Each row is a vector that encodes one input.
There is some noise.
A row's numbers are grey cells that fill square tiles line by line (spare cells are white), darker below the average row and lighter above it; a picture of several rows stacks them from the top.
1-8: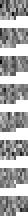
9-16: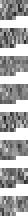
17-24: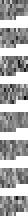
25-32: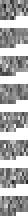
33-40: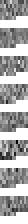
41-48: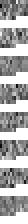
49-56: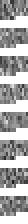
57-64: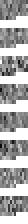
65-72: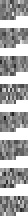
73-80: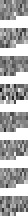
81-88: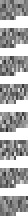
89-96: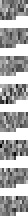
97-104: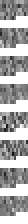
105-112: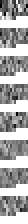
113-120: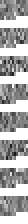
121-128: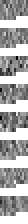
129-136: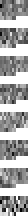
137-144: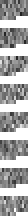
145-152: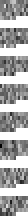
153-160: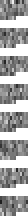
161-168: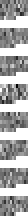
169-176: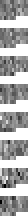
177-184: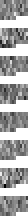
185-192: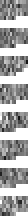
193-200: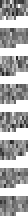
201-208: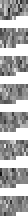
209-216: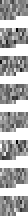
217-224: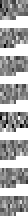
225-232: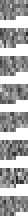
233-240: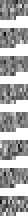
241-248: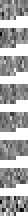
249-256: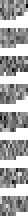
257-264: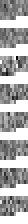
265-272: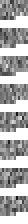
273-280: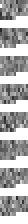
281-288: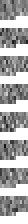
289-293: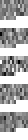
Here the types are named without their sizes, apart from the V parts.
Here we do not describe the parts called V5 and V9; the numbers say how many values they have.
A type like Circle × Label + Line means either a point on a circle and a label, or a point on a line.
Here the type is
Line × V5 × V9 + List(Circle).
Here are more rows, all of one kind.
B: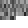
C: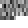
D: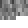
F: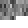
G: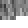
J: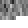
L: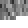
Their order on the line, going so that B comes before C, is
B, D, F, G, L, J, C.
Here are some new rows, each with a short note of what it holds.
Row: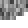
the empty list
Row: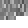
a list of one item
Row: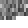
a list of two items
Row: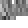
a list of two items
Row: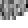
the empty list
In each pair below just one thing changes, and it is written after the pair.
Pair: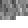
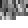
the value of V5
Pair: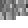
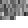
the value of V5
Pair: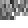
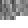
the value of V5
